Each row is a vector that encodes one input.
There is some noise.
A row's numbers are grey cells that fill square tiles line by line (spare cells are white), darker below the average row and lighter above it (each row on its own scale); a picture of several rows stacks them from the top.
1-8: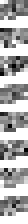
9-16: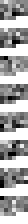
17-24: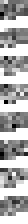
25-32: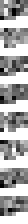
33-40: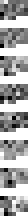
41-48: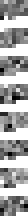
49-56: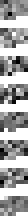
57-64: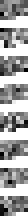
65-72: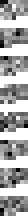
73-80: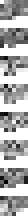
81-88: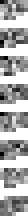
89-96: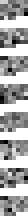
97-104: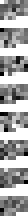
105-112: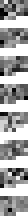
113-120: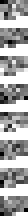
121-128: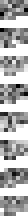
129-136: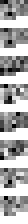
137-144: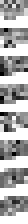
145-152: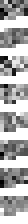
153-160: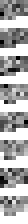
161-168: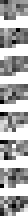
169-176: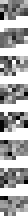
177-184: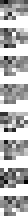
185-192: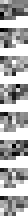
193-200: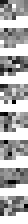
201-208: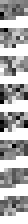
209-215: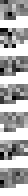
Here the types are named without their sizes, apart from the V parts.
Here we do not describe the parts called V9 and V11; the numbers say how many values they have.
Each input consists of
a label, together with either four true/false values, or a value of V9 and a value of V11.
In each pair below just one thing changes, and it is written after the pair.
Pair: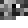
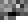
the label
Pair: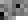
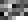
the label
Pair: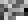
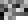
one of the four true/false values
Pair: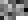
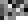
one of the four true/false values
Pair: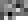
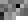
the label
